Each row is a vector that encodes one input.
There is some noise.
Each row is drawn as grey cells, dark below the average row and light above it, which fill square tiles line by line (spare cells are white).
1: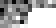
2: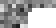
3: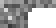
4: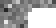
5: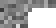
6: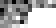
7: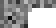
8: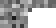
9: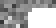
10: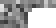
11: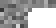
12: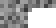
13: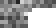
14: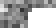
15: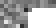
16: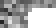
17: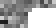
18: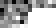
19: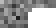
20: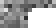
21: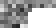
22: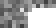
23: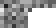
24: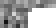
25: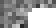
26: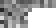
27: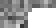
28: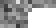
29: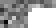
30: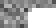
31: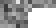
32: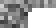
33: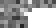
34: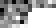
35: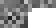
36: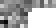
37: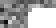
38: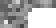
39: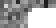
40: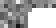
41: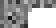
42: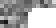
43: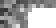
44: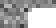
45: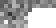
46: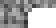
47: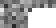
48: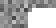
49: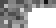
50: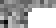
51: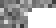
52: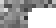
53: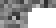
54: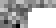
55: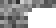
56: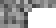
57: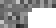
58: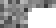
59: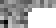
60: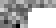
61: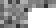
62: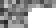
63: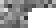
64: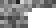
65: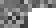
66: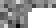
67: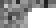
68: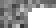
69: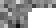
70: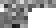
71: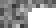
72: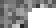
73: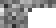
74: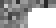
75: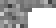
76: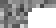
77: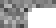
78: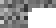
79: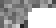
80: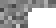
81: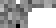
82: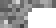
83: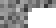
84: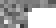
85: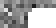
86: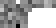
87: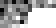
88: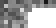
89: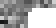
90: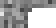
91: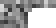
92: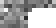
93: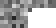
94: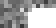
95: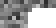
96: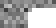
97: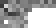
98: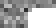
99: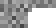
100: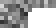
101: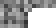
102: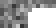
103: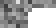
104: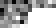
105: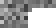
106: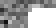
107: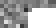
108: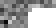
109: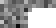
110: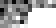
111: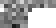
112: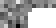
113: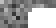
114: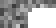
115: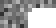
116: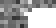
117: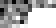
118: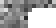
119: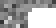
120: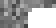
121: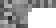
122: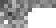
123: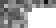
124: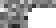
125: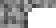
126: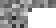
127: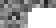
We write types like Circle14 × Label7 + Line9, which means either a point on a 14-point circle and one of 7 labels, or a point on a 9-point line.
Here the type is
Circle8 × Label8 + Unit.
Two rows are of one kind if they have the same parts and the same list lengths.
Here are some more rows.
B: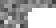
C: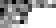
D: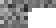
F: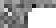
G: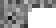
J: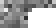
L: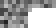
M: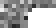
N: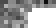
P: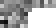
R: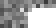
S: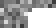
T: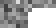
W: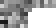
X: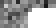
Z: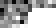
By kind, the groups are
B, D, F, G, J, L, M, N, P, R, S, T, W, X
C, Z

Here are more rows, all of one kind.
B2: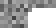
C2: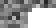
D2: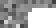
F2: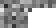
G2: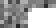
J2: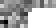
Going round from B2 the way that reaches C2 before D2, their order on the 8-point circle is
B2, F2, J2, C2, G2, D2.
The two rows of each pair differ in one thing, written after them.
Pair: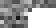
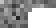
the label
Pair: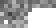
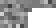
the label
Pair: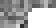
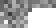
the label
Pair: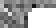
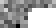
the label
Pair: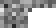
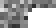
the place on the 8-point circle
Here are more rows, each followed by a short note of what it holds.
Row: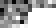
a fixed value
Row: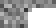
a point on an 8-point circle and one of 8 labels
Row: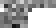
a point on an 8-point circle and one of 8 labels
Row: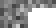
a point on an 8-point circle and one of 8 labels
